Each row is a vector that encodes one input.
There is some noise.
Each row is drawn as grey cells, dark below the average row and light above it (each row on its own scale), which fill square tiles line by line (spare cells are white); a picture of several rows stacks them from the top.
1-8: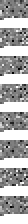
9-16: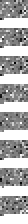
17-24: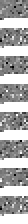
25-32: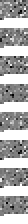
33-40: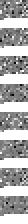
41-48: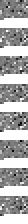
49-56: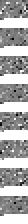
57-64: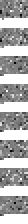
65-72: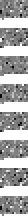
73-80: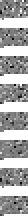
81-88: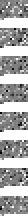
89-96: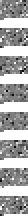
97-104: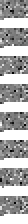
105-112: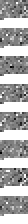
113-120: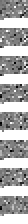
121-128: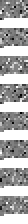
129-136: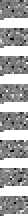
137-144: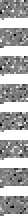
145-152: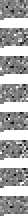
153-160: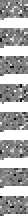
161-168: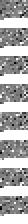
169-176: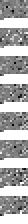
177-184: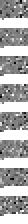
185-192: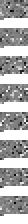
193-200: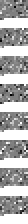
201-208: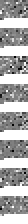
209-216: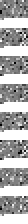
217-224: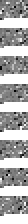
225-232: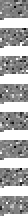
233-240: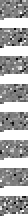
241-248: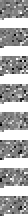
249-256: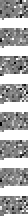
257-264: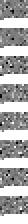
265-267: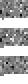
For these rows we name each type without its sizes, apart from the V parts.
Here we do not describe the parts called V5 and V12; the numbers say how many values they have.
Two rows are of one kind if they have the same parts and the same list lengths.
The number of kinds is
2.
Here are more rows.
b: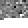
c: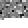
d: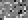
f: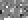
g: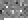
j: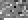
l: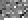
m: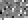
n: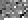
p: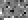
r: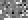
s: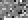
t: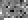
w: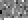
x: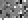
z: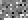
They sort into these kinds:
b, d, j, p, r, s, t, z
c, f, g, l, m, n, w, x

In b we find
a true/false value, a value of V5 and a value of V12.
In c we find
a label and a true/false value.
